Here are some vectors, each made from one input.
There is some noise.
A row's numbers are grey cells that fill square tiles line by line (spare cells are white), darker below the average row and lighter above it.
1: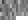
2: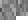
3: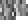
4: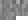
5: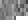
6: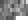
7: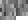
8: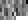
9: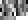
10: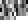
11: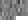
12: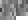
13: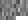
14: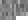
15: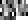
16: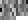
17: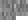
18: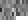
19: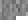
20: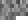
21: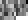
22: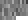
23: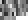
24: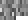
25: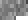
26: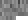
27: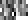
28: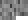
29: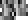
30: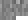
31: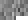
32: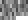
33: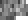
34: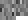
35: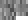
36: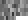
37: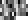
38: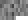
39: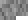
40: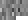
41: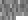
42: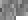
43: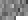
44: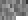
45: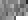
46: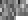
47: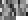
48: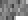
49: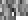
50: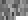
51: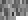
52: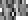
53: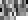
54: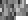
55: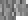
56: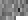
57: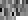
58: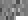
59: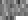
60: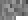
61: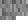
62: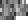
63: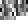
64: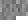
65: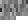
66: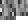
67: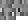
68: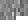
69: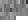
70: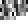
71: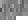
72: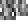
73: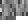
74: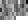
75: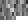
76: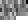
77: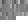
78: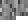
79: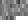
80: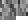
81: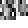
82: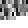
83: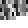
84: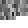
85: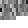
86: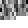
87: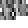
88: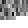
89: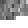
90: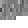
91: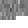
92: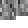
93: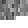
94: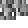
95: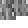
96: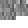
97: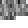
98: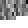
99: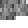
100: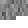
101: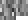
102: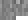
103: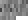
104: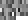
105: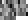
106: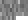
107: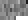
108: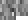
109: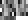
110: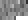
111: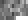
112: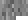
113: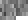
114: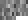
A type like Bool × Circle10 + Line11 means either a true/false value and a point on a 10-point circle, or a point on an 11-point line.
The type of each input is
(Line4 + Line7) × Tree8.
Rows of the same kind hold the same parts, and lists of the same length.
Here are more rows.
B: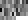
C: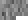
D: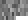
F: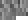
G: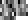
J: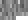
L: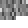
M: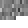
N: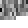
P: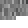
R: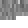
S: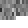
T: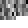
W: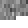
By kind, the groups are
B, D, F, G, P, S, T
C, J, L, M, N, R, W

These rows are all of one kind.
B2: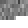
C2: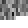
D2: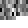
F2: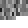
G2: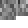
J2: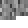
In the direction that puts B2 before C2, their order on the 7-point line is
G2, J2, B2, C2, F2, D2.
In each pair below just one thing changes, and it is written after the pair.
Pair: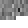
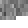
the node of the tree
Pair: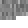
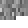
the node of the tree
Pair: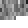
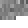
the node of the tree
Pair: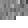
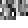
the place on the 4-point line
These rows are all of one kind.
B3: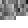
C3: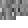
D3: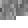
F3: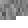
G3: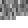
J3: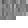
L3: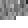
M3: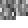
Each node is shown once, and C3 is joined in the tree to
D3, L3 and M3.
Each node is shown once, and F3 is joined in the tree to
D3.
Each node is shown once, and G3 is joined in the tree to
J3.
